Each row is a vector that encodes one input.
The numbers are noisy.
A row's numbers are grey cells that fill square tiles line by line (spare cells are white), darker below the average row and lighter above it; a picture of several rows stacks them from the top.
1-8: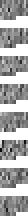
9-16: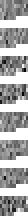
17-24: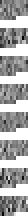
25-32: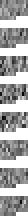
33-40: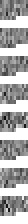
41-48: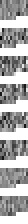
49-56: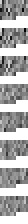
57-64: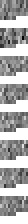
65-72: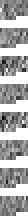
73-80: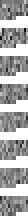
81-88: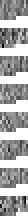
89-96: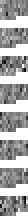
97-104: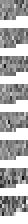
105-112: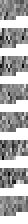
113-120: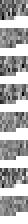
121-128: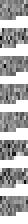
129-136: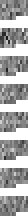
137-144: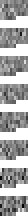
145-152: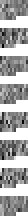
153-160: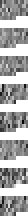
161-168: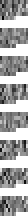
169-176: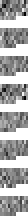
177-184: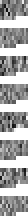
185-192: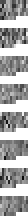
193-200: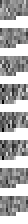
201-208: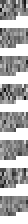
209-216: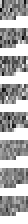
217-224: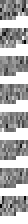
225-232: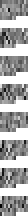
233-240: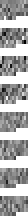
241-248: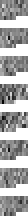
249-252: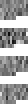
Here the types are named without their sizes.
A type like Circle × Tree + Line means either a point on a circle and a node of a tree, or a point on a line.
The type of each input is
Bool × Bool × Bool × Bool + List(Line) × Tree.
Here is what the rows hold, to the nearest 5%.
About 65% of them hold a node of a tree, together with a list of points on a line. The rest hold four true/false values.
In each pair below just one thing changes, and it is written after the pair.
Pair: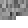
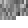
the node of the tree
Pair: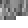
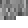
the place on the line in item 1 of the list
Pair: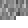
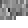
the node of the tree
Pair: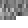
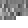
the place on the line in item 1 of the list
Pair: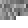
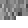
the node of the tree
